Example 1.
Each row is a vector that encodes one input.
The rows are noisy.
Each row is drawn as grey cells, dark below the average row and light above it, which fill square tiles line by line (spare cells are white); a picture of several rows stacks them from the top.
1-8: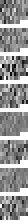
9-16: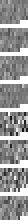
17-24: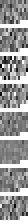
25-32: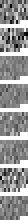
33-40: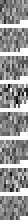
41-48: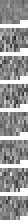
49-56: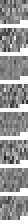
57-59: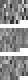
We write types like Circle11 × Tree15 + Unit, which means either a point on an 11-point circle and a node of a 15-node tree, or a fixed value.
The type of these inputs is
Line4 + Line5.
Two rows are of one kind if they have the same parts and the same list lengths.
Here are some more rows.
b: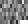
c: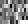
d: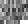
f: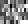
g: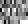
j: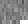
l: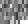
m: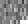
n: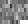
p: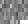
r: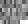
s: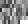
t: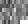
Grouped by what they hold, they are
b, d, s, t
c, f, g, j, l, m, n, p, r

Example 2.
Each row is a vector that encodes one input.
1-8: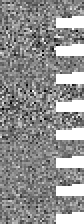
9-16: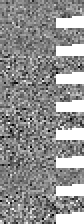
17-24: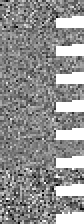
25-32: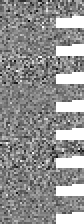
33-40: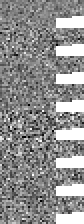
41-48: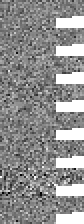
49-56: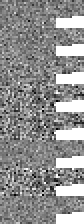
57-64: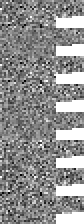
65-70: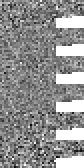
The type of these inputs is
Line6 + Line8.
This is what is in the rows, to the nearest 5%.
About 40% of them hold a point on a 6-point line. The rest hold a point on an 8-point line.
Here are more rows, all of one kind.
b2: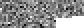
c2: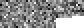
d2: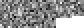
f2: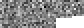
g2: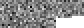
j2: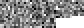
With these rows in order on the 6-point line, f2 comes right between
d2 and g2.
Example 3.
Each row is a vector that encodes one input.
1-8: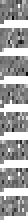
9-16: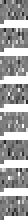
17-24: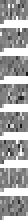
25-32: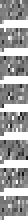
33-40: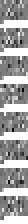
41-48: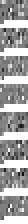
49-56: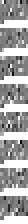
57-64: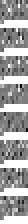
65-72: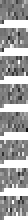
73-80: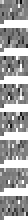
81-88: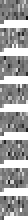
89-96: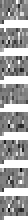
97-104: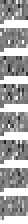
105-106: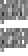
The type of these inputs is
Circle11 × Line13.
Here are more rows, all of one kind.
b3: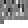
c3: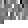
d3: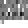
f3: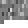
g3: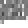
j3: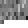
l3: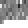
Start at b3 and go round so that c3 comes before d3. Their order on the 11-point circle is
b3, l3, c3, g3, f3, d3, j3.
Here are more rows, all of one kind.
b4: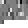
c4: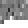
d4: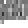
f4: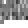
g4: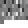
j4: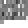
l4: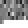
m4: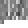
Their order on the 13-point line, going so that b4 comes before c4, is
j4, d4, m4, l4, b4, g4, f4, c4.
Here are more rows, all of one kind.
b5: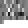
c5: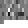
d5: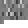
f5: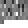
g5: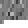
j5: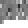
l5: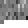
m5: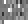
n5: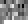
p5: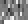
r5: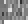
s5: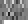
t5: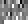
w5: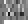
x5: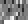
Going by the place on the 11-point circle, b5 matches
c5, d5, s5 and w5.
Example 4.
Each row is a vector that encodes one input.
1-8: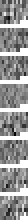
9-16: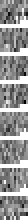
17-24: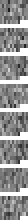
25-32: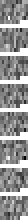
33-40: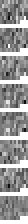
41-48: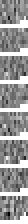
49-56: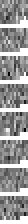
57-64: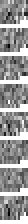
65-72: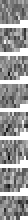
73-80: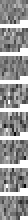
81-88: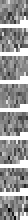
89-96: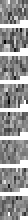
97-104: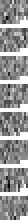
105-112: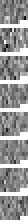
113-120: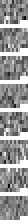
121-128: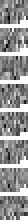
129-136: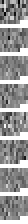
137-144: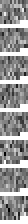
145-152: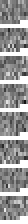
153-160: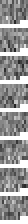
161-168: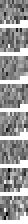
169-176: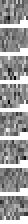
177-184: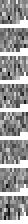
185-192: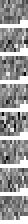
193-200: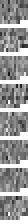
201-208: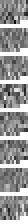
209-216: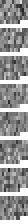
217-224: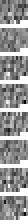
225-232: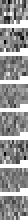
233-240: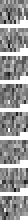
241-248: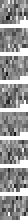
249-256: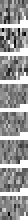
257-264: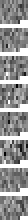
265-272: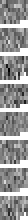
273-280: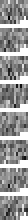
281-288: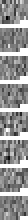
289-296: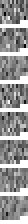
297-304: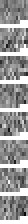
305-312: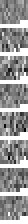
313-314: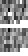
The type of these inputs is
List2(Line17).
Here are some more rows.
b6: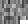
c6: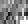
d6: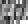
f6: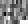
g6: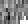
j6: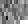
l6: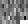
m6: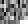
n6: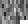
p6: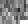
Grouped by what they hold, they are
b6, d6, g6, l6, n6
c6, f6, j6, p6
m6

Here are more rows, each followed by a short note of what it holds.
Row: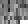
a list of one item
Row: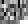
the empty list
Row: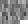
a list of two items
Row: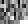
the empty list
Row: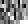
the empty list
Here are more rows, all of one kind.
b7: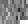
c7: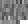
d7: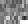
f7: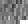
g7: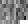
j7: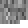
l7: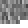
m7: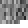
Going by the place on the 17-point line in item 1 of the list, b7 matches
l7 and m7.
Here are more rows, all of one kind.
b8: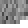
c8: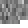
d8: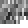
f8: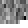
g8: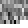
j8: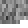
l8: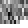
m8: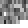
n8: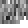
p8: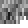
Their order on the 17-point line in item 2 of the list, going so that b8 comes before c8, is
n8, b8, d8, j8, c8, p8, g8, l8, m8, f8.
